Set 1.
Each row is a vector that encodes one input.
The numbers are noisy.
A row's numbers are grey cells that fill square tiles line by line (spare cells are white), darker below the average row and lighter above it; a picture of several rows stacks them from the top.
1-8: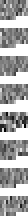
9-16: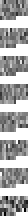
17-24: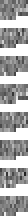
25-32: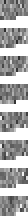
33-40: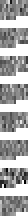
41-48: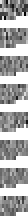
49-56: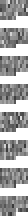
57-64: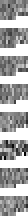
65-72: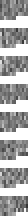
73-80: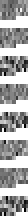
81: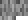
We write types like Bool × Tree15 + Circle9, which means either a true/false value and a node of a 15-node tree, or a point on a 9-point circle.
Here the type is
Circle11 + Unit.
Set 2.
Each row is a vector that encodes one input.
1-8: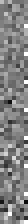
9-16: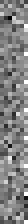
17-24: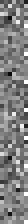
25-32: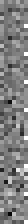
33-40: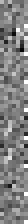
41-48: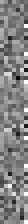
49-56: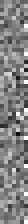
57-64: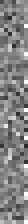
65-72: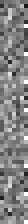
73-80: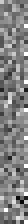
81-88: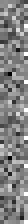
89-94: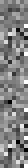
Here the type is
Tree13.
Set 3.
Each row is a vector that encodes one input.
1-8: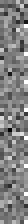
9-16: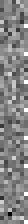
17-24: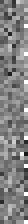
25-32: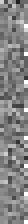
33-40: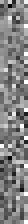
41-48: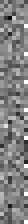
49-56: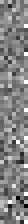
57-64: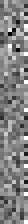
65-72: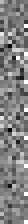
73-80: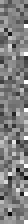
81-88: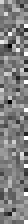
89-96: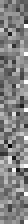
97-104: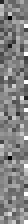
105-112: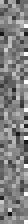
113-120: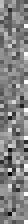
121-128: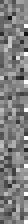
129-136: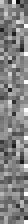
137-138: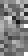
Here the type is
Tree13.
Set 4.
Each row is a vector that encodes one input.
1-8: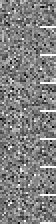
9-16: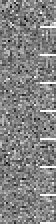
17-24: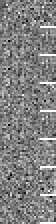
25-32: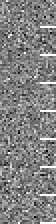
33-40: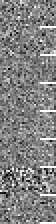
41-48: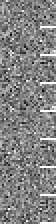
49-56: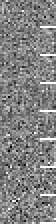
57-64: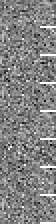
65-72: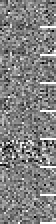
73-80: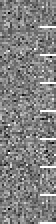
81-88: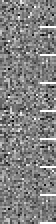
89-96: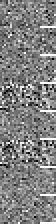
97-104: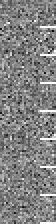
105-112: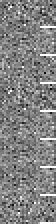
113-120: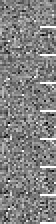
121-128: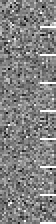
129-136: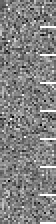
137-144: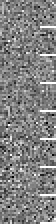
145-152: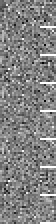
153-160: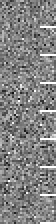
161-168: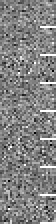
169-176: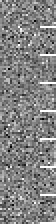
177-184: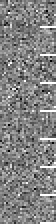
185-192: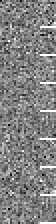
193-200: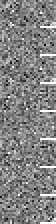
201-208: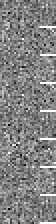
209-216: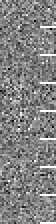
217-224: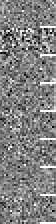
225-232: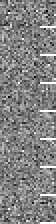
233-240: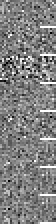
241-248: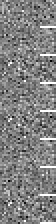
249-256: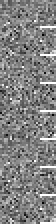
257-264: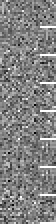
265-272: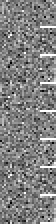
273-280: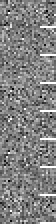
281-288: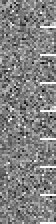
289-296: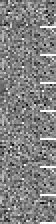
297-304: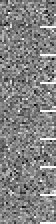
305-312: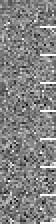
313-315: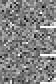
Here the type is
Circle20 + Unit.
